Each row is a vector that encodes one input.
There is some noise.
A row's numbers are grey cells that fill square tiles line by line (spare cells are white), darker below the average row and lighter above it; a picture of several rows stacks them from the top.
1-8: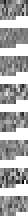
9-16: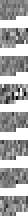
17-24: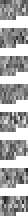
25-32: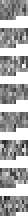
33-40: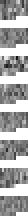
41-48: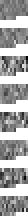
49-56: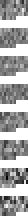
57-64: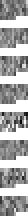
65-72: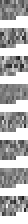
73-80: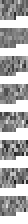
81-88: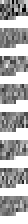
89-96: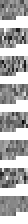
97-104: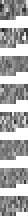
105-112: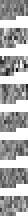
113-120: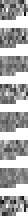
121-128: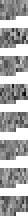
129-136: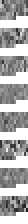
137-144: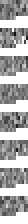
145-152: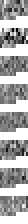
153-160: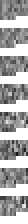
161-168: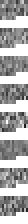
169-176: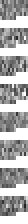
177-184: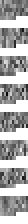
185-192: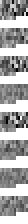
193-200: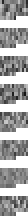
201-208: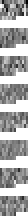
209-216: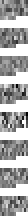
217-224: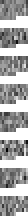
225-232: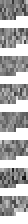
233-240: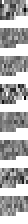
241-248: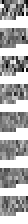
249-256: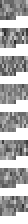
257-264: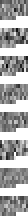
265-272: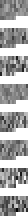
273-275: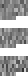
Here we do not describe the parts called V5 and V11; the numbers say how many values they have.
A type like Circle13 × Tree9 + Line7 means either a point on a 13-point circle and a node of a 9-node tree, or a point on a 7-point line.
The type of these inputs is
(Bool × Bool × Bool + Label8 × V11) × V5.
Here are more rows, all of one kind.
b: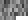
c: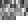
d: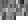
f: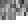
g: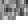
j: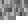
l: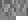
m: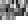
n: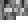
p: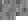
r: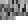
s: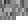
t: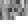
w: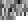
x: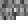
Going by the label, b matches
c, g, j and s.
